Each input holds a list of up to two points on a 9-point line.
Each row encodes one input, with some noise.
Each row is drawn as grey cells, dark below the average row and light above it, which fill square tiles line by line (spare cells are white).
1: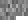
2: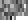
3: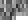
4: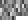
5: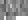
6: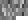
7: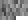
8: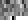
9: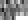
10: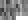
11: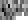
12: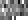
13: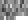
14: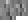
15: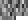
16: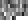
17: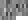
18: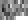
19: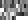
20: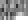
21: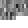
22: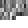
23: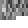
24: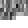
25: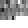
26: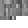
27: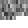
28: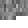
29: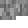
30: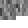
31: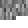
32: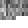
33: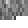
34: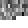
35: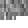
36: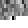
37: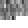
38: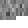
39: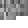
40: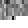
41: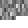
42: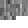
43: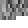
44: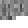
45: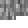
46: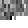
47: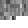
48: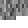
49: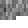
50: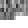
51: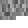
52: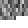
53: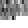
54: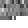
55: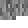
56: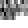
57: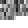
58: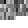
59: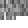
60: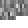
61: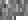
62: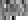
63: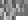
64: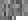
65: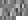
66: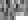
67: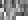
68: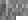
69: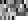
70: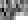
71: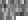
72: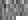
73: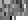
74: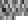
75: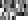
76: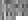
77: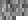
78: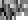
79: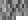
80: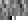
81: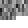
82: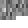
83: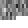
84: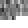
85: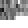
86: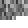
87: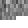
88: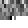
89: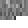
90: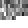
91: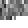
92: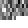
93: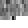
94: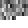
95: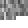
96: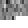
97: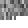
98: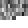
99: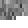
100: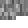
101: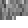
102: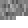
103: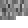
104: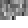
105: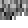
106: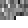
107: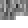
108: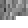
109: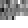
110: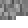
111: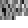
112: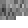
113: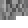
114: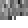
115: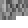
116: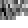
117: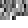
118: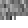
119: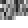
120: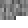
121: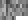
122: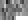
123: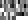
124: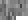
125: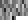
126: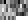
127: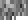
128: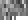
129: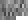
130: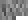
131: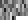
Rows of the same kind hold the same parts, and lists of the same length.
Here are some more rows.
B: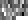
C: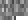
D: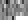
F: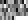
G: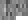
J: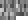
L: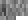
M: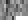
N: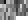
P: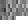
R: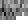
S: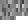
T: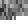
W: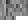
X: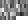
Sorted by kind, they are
B, D, G, M, W
C, J, L, P, R, S, T, X
F, N

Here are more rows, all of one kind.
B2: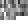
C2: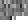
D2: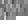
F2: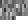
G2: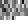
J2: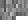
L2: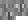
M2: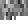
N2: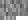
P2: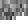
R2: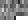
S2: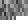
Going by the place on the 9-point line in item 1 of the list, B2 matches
D2, G2, M2 and N2.
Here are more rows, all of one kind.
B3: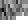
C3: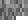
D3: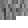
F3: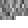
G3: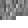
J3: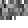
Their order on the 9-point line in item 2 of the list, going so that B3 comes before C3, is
G3, B3, D3, J3, F3, C3.
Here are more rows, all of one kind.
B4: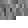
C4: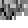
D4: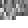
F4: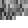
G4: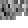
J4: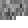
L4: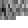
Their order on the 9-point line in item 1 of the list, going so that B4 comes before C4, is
F4, L4, B4, C4, G4, J4, D4.
